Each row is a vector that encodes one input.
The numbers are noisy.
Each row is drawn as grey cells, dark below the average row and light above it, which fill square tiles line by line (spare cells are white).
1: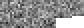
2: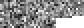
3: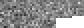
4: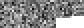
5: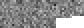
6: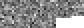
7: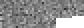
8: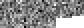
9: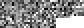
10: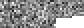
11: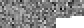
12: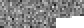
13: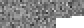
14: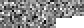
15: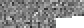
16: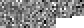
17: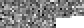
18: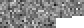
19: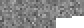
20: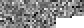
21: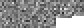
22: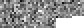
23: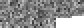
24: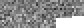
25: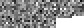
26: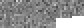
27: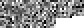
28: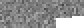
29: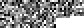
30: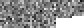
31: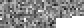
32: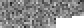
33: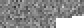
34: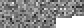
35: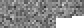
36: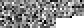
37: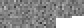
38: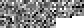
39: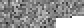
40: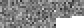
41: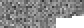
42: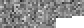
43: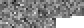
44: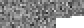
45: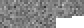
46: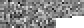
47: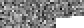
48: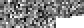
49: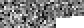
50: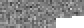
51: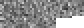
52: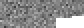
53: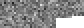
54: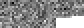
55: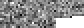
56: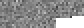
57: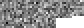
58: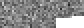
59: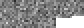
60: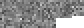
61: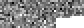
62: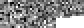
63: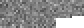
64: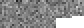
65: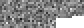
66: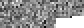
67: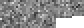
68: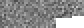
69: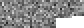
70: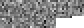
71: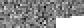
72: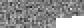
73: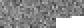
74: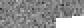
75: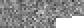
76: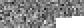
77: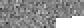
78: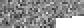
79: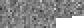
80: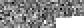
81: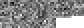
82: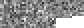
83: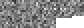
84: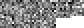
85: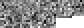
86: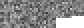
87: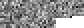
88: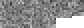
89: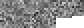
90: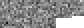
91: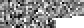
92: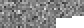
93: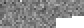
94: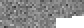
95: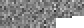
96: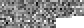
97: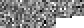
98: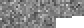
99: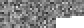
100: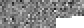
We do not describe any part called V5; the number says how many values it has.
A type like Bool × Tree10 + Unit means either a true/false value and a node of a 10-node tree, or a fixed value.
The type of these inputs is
Label7 × (Tree7 + V5).
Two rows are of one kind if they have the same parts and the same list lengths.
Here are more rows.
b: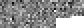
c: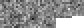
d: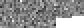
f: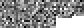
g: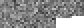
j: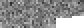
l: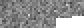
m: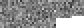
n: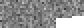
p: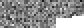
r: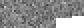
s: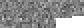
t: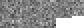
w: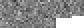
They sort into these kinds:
b, c, f, g, j, l, m, n, p, w
d, r, s, t

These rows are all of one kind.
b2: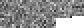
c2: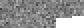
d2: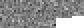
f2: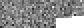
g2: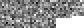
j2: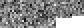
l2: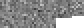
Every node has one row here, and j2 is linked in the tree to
b2 and d2.
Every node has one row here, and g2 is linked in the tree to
d2 and l2.
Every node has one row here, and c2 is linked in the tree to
d2 and f2.
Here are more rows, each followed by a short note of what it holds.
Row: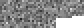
one of 7 labels and a value of V5
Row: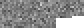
one of 7 labels and a node of a 7-node tree
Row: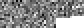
one of 7 labels and a value of V5
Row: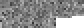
one of 7 labels and a value of V5
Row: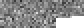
one of 7 labels and a value of V5
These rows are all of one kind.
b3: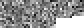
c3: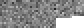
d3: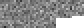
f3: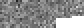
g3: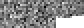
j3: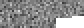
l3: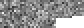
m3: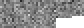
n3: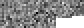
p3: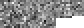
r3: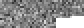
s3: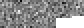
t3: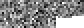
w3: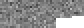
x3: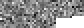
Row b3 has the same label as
l3, m3, r3 and w3.
